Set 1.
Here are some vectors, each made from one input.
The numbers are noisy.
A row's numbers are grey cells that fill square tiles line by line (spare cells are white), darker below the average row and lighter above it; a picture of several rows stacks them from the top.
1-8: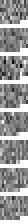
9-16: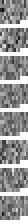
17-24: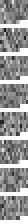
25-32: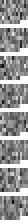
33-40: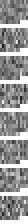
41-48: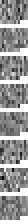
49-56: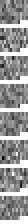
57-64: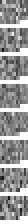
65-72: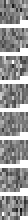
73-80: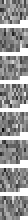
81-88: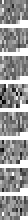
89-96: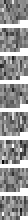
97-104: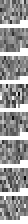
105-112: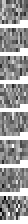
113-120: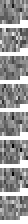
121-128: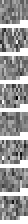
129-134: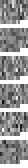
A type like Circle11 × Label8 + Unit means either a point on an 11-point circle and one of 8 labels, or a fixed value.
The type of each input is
Bool × Bool × Bool.
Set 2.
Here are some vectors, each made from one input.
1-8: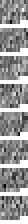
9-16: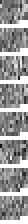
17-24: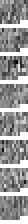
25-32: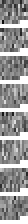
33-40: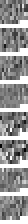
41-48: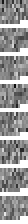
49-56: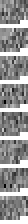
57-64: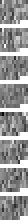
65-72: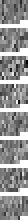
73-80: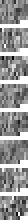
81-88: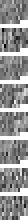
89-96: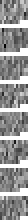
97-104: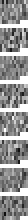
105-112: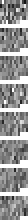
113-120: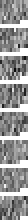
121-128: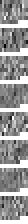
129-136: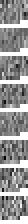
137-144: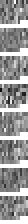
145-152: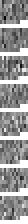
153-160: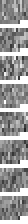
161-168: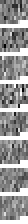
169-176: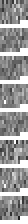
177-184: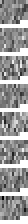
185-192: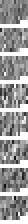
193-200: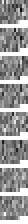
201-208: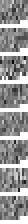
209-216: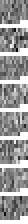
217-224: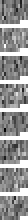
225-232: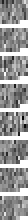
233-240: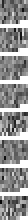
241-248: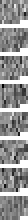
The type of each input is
Bool × Bool × Bool + Unit.
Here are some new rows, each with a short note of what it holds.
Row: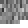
three true/false values
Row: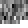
three true/false values
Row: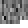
three true/false values
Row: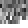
a fixed value
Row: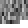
three true/false values
